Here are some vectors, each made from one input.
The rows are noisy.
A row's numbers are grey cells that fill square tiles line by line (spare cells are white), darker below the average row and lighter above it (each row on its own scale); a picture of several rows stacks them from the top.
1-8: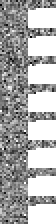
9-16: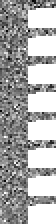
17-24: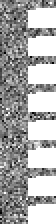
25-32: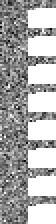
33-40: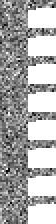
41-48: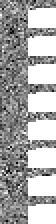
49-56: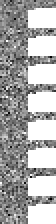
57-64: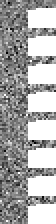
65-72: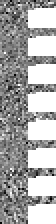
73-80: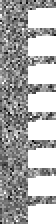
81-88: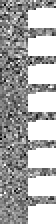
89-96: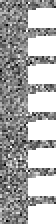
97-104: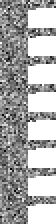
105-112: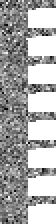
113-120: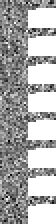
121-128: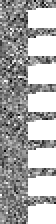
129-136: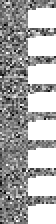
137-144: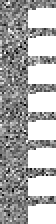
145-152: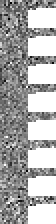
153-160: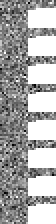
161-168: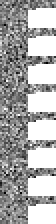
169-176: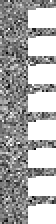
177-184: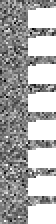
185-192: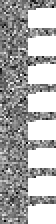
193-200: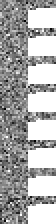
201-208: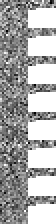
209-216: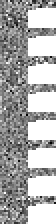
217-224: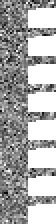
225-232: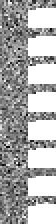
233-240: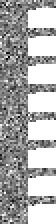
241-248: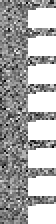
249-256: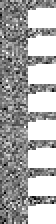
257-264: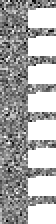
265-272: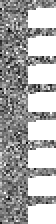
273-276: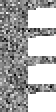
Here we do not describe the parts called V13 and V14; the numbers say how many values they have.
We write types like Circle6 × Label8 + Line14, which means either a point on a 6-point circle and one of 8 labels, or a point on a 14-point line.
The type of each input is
Label5 × V13 + Line4 × V14.
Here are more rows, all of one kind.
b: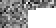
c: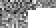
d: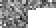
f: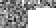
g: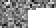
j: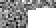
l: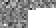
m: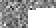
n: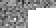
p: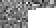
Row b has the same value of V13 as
g, j, n and p.
